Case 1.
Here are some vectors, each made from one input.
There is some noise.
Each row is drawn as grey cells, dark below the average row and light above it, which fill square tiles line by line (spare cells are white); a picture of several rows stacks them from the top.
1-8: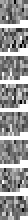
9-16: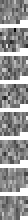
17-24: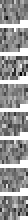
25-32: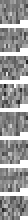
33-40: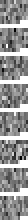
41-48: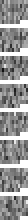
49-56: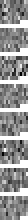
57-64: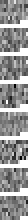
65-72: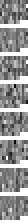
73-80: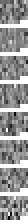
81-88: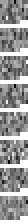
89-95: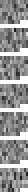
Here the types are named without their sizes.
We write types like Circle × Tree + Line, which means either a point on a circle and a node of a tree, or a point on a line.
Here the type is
List(Line).
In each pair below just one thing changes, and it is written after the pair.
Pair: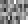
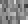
the place on the line in item 2 of the list
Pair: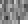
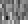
the place on the line in item 2 of the list
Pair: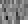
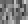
the place on the line in item 2 of the list
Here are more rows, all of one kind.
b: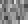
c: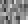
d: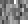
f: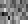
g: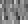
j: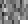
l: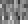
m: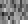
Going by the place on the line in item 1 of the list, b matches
g and l.
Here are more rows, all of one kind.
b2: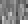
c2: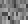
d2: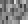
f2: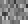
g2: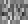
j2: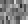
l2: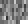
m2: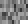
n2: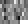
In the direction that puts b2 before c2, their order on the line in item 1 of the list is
n2, d2, j2, l2, b2, g2, f2, c2, m2.
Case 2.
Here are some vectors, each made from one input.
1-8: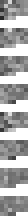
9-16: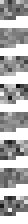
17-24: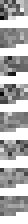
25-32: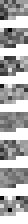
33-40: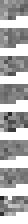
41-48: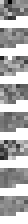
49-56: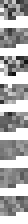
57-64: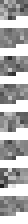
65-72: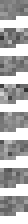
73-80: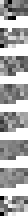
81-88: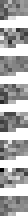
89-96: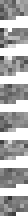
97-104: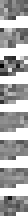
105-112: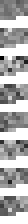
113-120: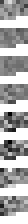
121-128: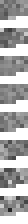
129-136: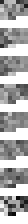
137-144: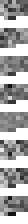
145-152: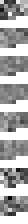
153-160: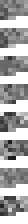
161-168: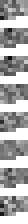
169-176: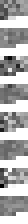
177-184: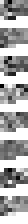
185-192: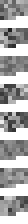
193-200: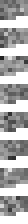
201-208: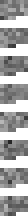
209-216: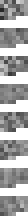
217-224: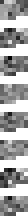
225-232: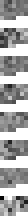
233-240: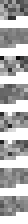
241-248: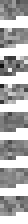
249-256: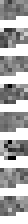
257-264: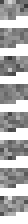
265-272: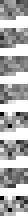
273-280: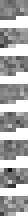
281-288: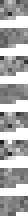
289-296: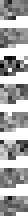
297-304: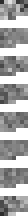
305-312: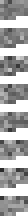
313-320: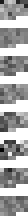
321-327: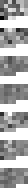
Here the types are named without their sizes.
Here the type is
Bool × Bool × Bool × Tree.
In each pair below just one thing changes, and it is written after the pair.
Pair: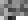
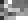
one of the three true/false values
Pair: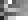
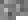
one of the three true/false values
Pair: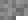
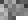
the node of the tree
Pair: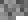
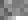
one of the three true/false values
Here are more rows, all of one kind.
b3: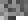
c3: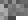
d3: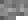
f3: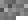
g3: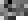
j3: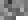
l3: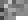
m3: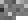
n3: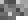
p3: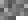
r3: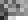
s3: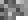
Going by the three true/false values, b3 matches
f3, g3, l3 and p3.
